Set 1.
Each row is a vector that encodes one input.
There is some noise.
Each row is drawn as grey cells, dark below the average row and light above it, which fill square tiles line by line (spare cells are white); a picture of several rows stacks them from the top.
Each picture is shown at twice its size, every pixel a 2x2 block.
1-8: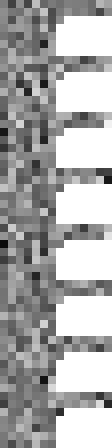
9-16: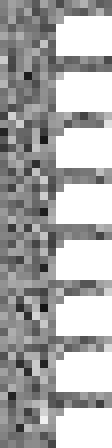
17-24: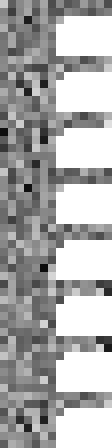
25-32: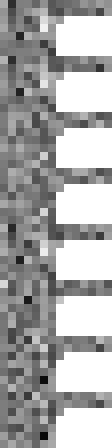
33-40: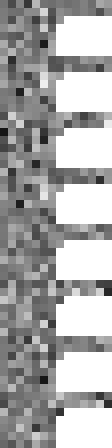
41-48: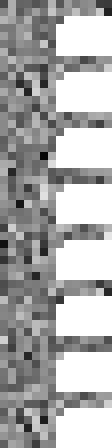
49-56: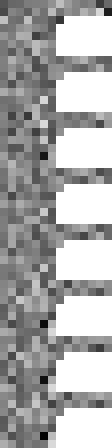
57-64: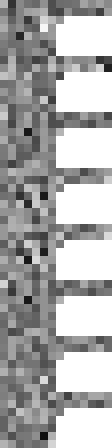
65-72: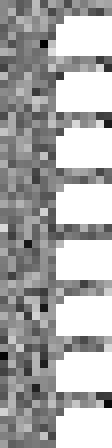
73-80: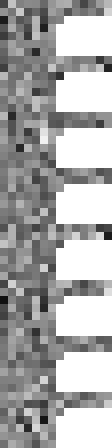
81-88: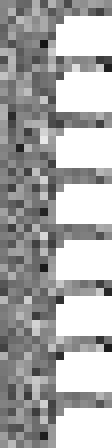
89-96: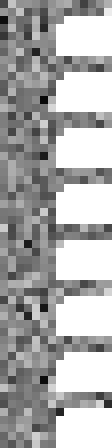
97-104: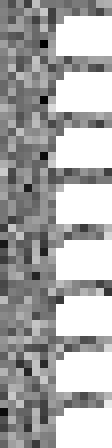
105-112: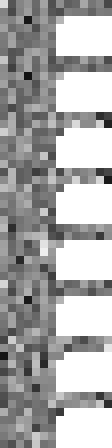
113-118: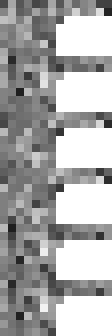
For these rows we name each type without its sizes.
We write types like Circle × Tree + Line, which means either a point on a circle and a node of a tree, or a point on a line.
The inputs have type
Tree.
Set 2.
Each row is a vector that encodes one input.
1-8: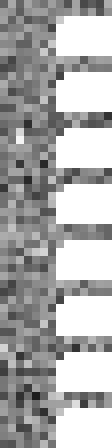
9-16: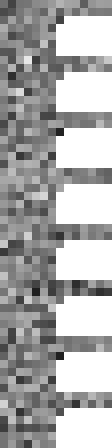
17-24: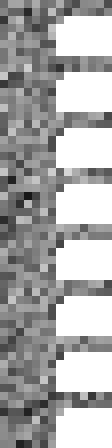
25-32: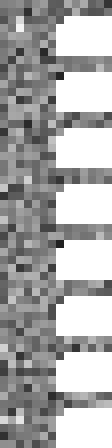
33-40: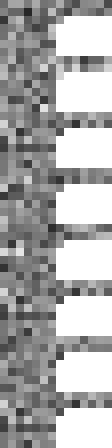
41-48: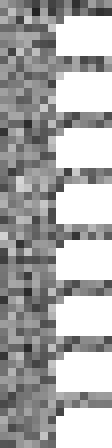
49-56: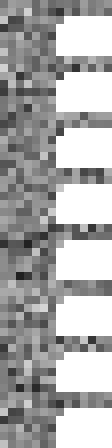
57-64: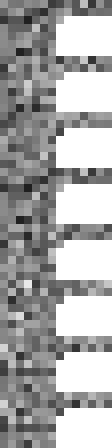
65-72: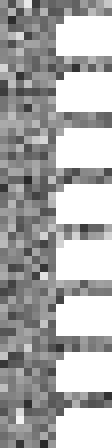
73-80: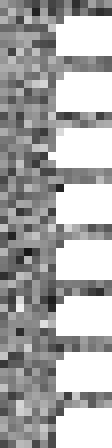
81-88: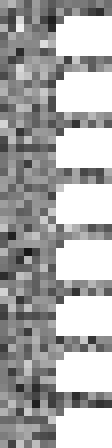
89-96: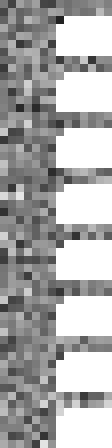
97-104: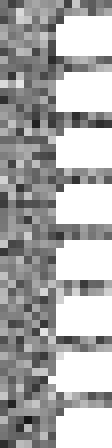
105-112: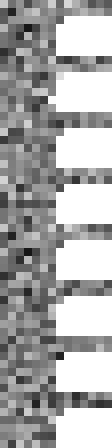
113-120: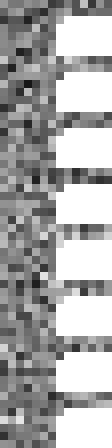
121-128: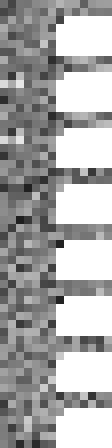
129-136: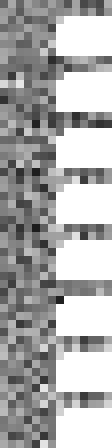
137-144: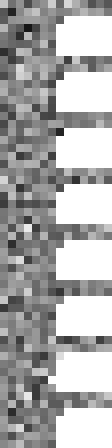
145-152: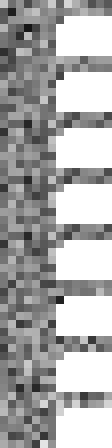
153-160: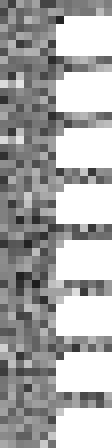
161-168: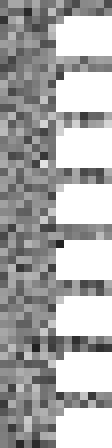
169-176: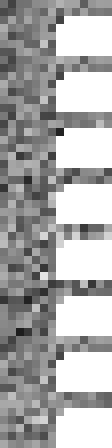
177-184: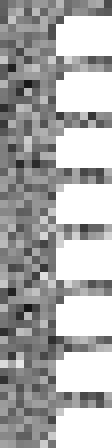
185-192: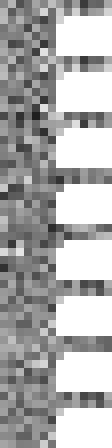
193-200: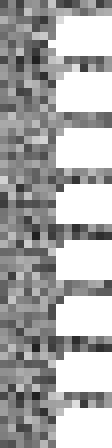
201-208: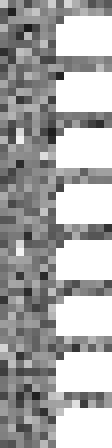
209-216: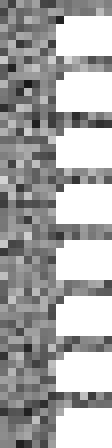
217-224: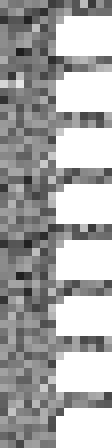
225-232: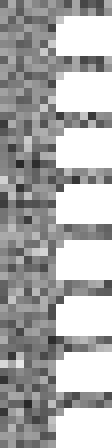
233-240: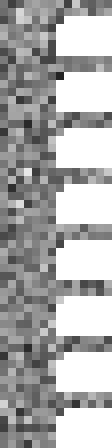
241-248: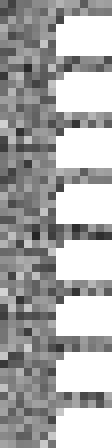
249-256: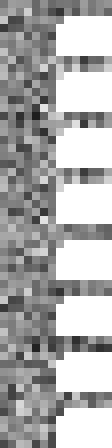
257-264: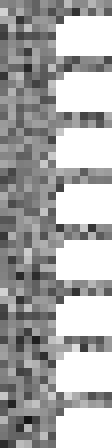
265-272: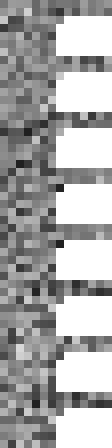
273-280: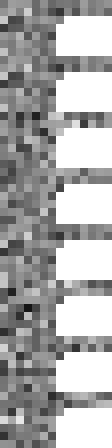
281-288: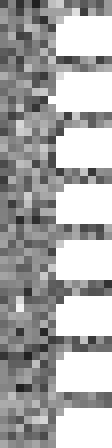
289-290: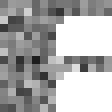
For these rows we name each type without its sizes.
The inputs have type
Tree.
